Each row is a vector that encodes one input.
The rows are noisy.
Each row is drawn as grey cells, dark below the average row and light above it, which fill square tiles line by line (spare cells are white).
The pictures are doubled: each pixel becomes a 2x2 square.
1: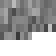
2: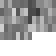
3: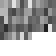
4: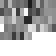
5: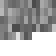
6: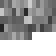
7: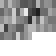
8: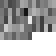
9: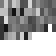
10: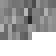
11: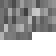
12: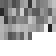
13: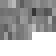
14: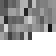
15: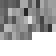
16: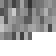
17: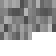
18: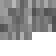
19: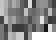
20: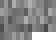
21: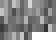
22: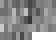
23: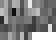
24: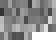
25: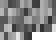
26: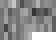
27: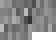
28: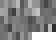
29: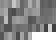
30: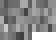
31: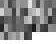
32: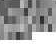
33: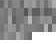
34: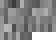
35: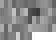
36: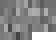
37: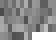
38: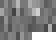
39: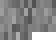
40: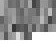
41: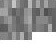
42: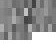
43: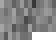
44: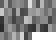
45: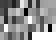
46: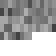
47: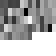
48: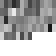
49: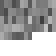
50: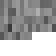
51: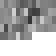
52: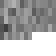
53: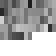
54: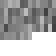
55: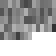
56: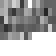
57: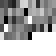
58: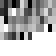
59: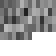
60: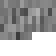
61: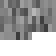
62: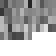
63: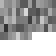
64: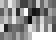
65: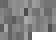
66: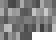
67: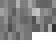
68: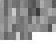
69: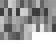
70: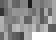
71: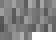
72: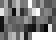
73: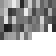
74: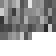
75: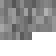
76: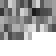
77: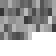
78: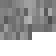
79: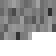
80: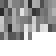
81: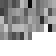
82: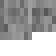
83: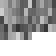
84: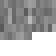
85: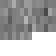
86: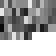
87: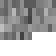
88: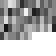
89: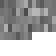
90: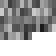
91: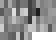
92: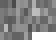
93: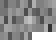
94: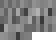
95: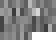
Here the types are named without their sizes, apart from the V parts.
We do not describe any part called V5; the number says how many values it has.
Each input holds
a point on a line and a true/false value, together with a list of values of V5.
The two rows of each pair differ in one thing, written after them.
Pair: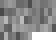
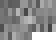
the true/false value
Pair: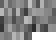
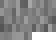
the value of V5 in item 2 of the list
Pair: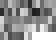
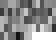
the true/false value
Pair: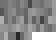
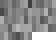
the value of V5 in item 1 of the list
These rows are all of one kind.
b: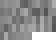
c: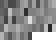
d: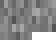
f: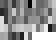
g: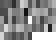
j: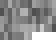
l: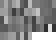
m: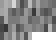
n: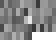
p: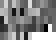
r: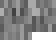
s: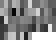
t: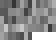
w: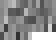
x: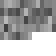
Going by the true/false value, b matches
c, j, m and n.
